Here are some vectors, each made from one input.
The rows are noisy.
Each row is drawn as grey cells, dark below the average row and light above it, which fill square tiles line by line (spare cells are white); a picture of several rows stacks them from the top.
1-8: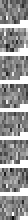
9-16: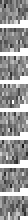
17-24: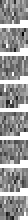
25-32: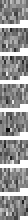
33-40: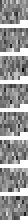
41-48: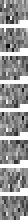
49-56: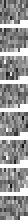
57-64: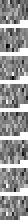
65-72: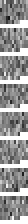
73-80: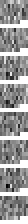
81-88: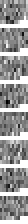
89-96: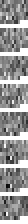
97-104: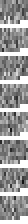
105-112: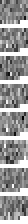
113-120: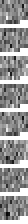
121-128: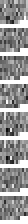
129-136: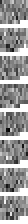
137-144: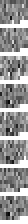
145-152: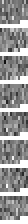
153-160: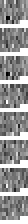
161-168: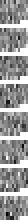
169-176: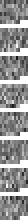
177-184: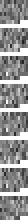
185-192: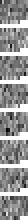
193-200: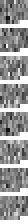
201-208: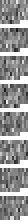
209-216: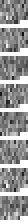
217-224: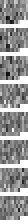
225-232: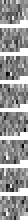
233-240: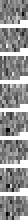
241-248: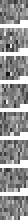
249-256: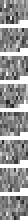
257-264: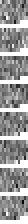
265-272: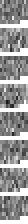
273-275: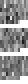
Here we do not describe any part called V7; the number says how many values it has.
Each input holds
a value of V7, together with either one of 10 labels and four true/false values, or a point on a 15-point line.
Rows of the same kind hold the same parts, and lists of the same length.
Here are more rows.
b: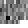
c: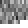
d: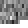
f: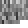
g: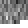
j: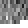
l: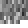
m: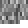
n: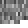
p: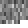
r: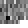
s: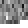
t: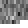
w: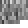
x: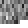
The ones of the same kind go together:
b, g, j, l, n, p, r, t
c, d, f, m, s, w, x

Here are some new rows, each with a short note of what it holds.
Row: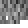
one of 10 labels, four true/false values and a value of V7
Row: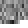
a point on a 15-point line and a value of V7
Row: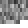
one of 10 labels, four true/false values and a value of V7
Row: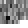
one of 10 labels, four true/false values and a value of V7
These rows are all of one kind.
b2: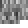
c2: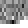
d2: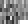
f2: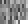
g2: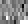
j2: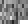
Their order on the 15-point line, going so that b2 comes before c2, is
d2, b2, j2, f2, g2, c2.
